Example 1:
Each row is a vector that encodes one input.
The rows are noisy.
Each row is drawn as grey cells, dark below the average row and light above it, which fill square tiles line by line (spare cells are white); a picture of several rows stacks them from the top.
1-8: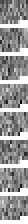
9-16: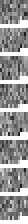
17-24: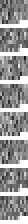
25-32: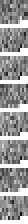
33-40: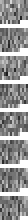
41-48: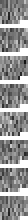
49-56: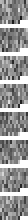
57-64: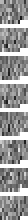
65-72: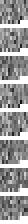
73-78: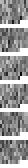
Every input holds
either a point on an 11-point line, or three true/false values.
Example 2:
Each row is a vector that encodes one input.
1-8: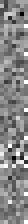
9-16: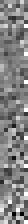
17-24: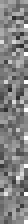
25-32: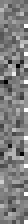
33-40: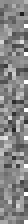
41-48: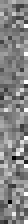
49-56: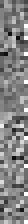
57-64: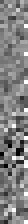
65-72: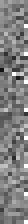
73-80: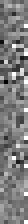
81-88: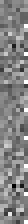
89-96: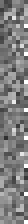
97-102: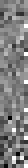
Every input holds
a point on an 11-point circle and a node of a 12-node tree.
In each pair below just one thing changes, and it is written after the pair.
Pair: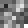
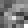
the node of the tree
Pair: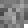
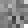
the place on the 11-point circle
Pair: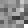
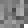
the node of the tree
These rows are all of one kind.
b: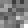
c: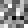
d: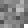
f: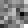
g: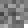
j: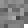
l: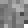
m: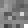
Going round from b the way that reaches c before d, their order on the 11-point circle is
b, g, l, f, c, d, j, m.
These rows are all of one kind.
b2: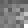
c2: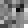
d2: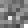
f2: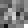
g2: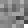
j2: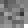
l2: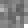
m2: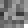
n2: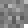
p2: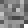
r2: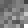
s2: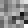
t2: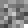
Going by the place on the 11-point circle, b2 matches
c2 and r2.
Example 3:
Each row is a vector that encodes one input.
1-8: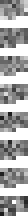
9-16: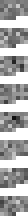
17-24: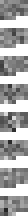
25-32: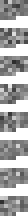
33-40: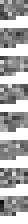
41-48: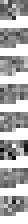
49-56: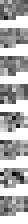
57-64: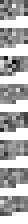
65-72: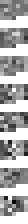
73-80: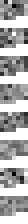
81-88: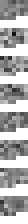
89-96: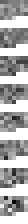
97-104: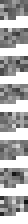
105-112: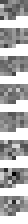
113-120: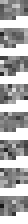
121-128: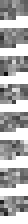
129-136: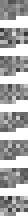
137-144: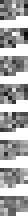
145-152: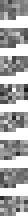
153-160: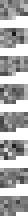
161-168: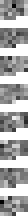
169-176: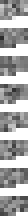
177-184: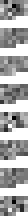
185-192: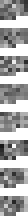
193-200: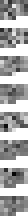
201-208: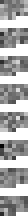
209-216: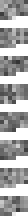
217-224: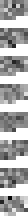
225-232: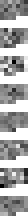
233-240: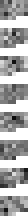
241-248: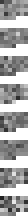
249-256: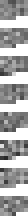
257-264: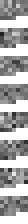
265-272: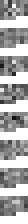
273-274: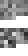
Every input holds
either a point on an 8-point circle, or a point on a 17-point circle.
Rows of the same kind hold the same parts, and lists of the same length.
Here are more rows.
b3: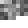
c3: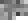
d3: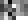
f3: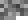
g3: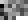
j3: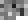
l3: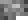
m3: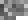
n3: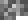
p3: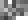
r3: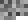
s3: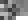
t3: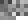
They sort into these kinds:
b3, d3, f3, g3, j3, l3, m3, n3, p3, s3
c3, r3, t3

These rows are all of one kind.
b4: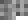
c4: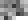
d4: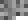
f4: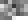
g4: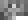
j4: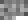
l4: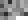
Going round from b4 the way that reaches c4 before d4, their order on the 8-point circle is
b4, l4, j4, f4, g4, c4, d4.
